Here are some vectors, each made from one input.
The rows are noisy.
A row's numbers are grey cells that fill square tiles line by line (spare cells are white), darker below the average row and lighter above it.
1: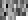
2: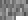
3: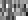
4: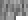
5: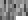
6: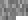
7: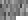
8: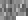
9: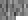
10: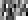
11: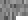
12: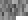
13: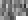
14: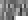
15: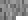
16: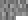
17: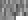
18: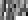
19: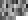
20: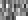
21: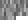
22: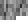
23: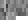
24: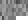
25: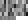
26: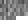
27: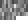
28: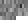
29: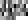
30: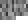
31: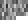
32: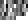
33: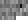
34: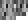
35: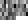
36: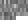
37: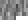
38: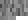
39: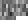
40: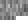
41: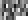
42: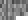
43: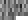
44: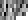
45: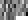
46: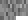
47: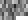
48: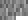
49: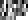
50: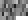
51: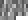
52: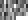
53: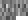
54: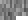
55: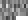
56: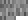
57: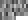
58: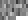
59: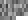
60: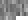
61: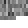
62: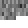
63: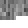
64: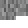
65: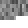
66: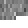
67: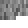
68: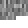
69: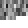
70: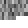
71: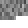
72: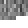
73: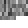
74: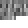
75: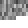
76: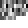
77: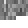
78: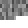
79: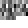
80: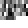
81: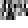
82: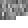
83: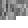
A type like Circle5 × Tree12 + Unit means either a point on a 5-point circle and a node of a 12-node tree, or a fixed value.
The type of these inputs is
Label7 × Line5 × Tree7.
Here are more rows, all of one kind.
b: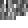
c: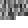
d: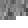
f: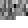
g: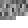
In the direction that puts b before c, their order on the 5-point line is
g, d, b, f, c.
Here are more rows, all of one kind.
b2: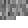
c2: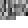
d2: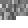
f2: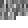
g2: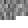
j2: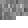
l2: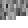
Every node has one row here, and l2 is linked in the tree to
b2 and j2.
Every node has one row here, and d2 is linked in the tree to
g2.
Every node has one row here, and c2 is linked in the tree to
b2 and f2.
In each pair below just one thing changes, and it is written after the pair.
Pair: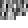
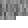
the node of the tree
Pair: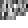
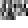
the label
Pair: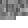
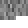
the place on the 5-point line
